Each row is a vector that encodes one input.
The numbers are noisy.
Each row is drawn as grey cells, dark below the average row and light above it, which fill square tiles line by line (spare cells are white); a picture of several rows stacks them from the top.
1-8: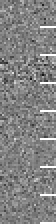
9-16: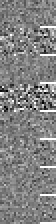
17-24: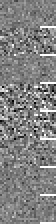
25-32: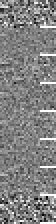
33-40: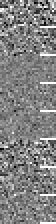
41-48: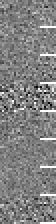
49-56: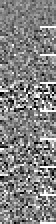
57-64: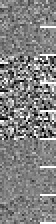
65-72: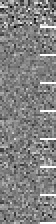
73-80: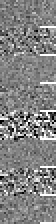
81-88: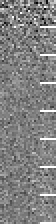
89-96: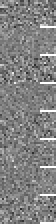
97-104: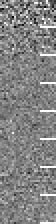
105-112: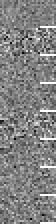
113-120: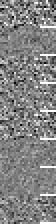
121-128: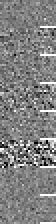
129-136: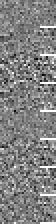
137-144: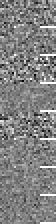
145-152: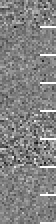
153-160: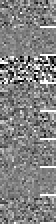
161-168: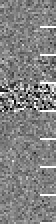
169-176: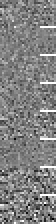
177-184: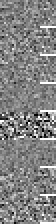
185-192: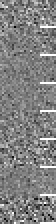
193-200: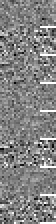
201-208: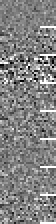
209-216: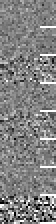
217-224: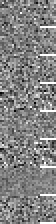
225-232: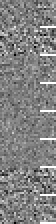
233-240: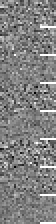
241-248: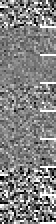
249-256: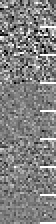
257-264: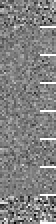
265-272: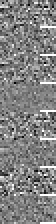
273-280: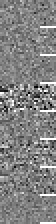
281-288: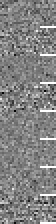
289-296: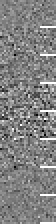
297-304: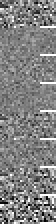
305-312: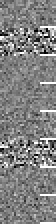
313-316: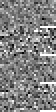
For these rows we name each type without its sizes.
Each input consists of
either a point on a circle, or a fixed value.
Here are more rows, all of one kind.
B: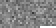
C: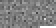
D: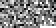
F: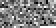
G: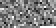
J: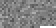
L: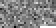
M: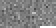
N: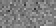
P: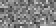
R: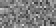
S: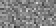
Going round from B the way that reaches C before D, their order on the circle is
B, L, R, P, G, M, N, F, J, C, S, D.
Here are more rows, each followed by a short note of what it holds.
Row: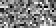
a point on a circle
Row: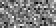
a point on a circle
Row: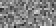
a point on a circle
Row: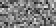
a point on a circle
